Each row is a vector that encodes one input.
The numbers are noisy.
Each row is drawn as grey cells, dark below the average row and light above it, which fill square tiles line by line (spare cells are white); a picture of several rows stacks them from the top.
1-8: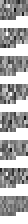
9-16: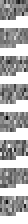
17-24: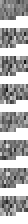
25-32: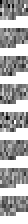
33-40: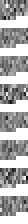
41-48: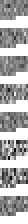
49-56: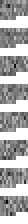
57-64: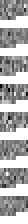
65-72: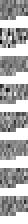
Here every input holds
a list of up to two points on a 7-point line.
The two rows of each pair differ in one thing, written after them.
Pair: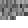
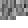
the place on the 7-point line in item 1 of the list
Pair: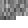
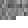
the place on the 7-point line in item 1 of the list
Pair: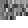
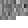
the place on the 7-point line in item 1 of the list
